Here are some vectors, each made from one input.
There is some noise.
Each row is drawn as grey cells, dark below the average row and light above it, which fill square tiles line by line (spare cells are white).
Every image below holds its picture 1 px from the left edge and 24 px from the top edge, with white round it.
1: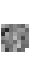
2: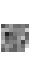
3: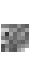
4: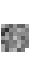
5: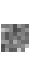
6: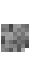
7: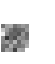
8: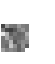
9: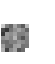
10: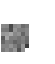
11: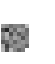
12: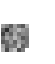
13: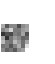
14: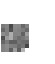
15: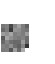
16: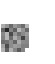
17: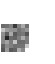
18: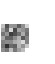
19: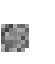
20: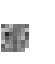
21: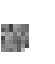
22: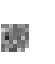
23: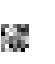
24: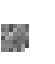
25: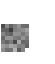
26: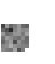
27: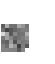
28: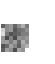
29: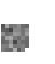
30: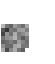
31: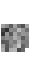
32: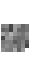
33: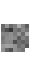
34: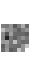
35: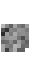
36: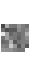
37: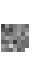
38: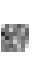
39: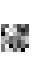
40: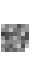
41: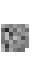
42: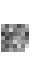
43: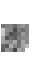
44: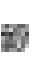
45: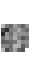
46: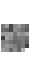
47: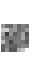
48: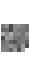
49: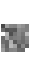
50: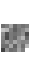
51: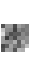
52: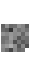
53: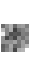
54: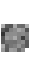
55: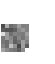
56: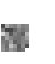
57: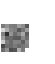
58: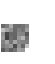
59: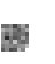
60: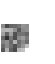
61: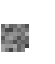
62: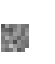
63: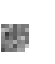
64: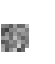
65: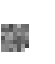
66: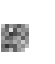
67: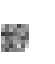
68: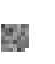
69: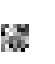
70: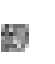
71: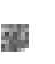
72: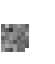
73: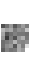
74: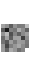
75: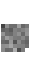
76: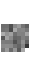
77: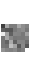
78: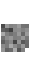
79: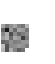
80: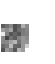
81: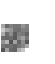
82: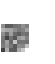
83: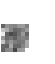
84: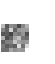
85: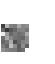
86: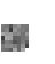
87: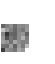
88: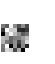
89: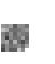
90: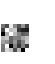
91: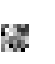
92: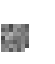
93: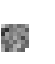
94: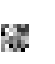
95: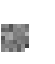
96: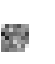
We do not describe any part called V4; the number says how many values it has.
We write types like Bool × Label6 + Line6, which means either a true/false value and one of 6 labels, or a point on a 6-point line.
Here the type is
List2(Bool × V4).
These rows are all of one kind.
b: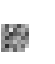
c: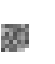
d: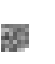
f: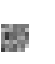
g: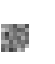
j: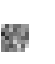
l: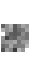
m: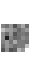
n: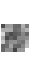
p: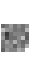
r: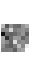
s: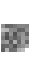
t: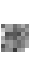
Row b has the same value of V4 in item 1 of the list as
l, n and t.
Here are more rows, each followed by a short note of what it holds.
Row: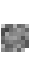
a list of one item
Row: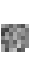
a list of one item
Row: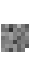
a list of one item
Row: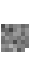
a list of one item
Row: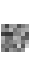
a list of two items
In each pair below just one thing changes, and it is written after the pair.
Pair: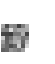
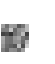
the value of V4 in item 2 of the list
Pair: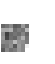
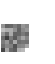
the value of V4 in item 1 of the list
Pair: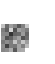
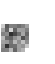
the value of V4 in item 2 of the list
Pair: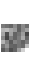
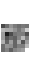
the value of V4 in item 1 of the list
